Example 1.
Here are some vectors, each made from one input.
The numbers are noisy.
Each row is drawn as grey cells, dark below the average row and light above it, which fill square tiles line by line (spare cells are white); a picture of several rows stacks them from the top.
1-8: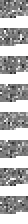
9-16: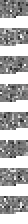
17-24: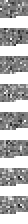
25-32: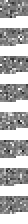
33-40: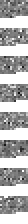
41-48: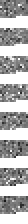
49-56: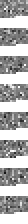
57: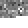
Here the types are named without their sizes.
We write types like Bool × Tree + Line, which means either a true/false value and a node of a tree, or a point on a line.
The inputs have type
Label × Label.
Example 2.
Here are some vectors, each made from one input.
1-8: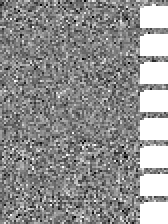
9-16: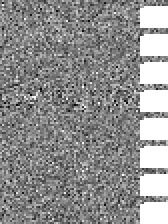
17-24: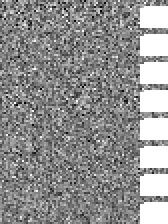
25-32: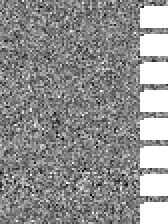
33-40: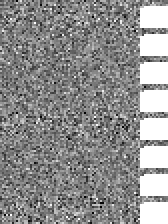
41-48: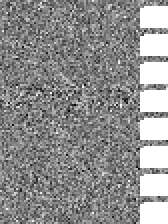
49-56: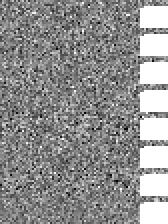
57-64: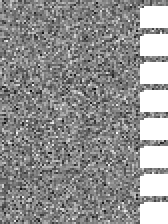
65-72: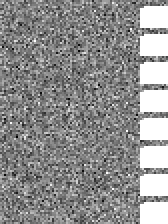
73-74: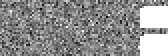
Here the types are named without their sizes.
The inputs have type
(Bool × Bool × Bool × Bool + Unit) × Tree.
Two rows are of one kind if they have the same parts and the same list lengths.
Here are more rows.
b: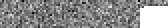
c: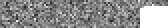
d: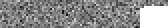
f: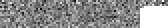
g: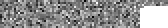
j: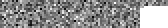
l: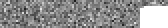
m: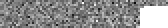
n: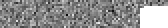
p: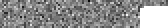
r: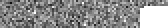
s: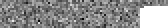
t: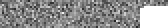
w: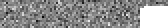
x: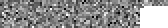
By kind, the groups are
b, c, d, f, l, m, n, p, r, s, t, w
g, j, x

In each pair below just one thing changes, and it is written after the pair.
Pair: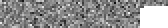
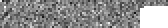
one of the four true/false values
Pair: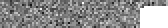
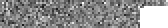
one of the four true/false values
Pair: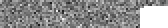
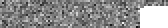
one of the four true/false values
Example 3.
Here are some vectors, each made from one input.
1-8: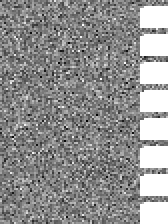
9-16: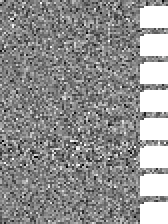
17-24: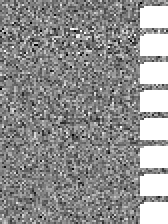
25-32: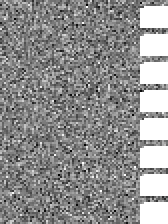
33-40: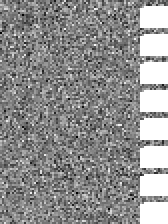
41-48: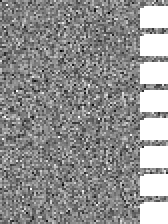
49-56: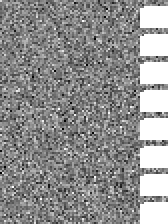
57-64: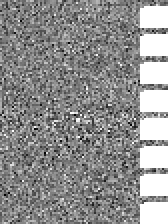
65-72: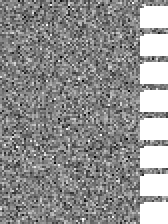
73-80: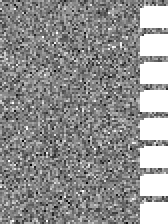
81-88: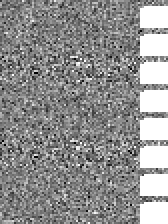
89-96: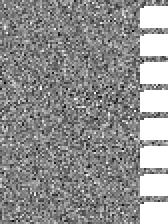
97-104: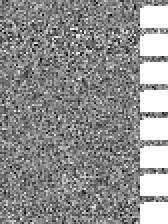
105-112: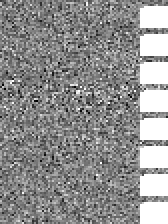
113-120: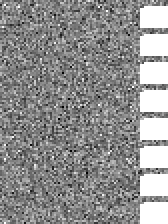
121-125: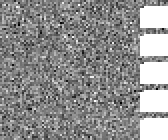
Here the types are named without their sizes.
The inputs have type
List(Circle).
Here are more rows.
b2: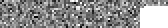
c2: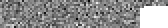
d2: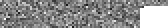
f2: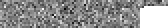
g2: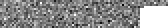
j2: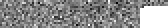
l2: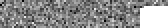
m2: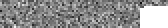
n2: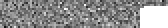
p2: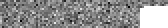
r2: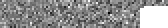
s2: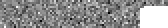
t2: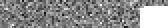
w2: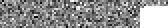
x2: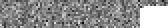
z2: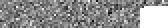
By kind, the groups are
b2, w2
c2, f2, p2, r2, s2, z2
d2, g2, j2, l2, m2, n2, t2, x2

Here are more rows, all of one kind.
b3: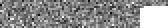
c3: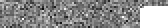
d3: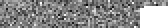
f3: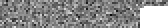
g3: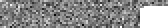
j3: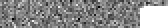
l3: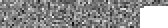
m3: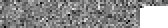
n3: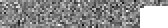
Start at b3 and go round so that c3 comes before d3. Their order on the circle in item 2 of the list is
b3, f3, c3, n3, l3, g3, d3, j3, m3.
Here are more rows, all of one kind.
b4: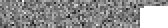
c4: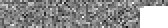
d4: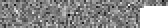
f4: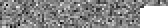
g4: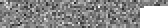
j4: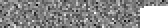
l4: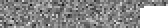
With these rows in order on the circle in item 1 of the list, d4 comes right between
c4 and j4.
